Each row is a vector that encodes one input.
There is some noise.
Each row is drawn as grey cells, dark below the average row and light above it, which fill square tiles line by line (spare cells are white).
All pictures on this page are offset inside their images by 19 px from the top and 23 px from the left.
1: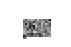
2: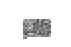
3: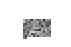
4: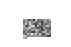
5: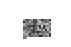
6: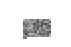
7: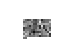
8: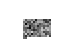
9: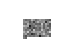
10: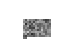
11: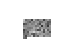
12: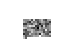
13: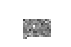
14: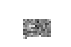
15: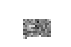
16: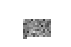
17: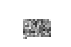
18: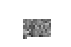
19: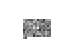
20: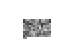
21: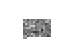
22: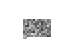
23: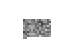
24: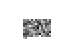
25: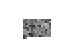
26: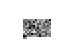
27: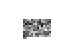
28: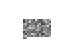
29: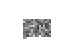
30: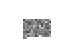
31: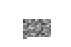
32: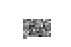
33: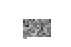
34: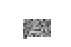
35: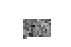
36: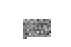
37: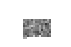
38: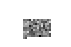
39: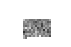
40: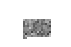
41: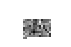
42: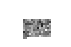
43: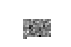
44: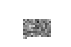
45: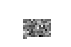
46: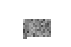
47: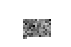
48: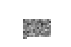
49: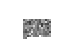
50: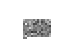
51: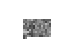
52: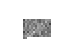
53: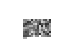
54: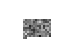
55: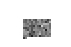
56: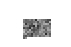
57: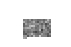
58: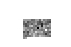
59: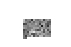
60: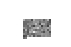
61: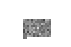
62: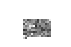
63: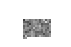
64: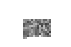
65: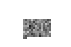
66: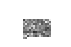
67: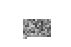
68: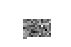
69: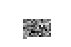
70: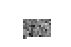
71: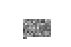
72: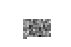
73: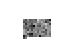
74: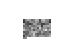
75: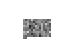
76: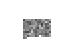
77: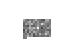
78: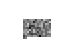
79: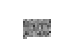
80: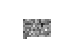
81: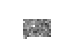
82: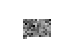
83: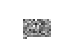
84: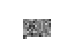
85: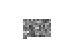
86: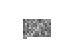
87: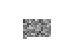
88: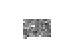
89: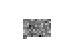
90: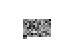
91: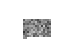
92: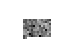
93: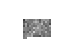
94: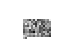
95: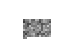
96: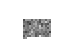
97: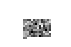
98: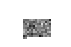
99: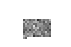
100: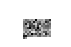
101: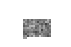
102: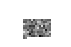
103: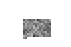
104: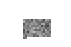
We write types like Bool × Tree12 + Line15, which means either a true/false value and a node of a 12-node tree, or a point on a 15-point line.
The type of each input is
Line7 × (Line7 + Tree9).
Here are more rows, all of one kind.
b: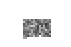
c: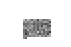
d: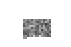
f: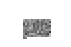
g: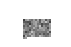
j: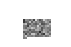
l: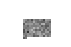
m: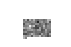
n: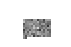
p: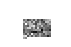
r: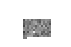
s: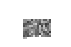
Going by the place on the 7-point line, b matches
f and l.
